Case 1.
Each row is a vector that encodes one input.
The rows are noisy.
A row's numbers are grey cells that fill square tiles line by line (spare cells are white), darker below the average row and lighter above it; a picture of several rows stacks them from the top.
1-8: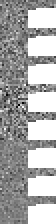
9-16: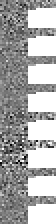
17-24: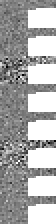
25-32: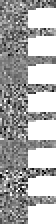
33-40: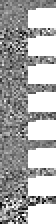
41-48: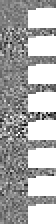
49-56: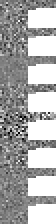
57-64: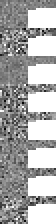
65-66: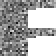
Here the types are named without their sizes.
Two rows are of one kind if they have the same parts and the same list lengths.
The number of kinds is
3.
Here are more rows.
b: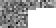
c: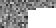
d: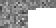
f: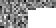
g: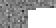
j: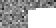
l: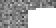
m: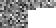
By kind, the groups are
b, c, g, j
d, f, l
m

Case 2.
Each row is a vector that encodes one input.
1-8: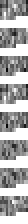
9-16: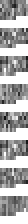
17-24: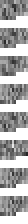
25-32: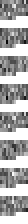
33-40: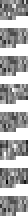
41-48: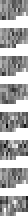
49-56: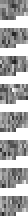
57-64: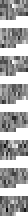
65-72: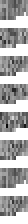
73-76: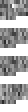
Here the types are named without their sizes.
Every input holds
either a label, or a point on a line.
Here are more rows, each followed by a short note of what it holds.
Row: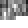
a label
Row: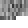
a point on a line
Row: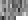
a point on a line
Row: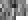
a point on a line
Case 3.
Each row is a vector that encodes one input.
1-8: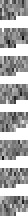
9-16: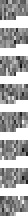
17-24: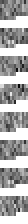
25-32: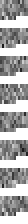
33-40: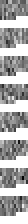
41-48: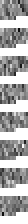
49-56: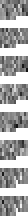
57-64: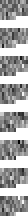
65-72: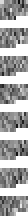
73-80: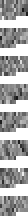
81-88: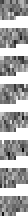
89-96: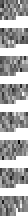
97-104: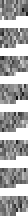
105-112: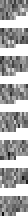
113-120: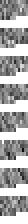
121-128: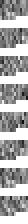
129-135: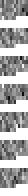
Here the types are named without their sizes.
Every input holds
a point on a circle and three true/false values.
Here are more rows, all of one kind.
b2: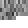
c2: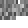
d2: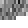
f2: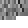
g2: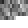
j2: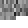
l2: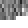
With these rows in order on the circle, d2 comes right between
j2 and l2.
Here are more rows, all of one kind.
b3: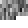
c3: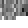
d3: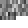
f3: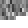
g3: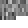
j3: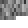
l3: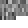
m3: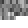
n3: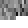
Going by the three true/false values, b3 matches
d3, g3 and l3.
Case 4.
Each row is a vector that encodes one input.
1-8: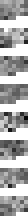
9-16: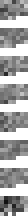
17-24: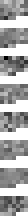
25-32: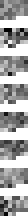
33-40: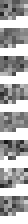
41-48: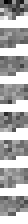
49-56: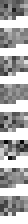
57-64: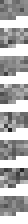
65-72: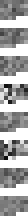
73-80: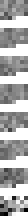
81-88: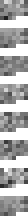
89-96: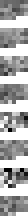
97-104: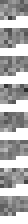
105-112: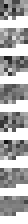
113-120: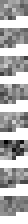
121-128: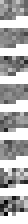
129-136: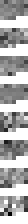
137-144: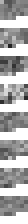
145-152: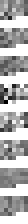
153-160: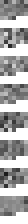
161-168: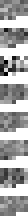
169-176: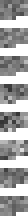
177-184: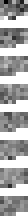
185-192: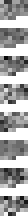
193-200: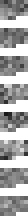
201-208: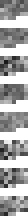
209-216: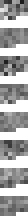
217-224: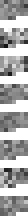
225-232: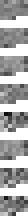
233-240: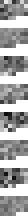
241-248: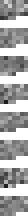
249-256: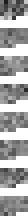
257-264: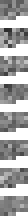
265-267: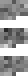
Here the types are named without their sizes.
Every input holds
either a node of a tree, or four true/false values.
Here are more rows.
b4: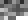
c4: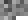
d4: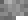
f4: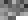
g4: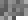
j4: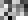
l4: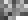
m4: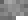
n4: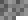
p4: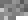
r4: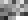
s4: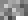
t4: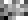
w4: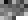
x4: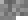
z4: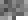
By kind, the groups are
b4, l4, p4
c4, d4, f4, g4, j4, m4, n4, r4, s4, t4, w4, x4, z4

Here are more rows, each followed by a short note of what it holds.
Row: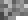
a node of a tree
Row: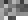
four true/false values
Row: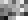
four true/false values
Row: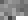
four true/false values
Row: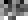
four true/false values
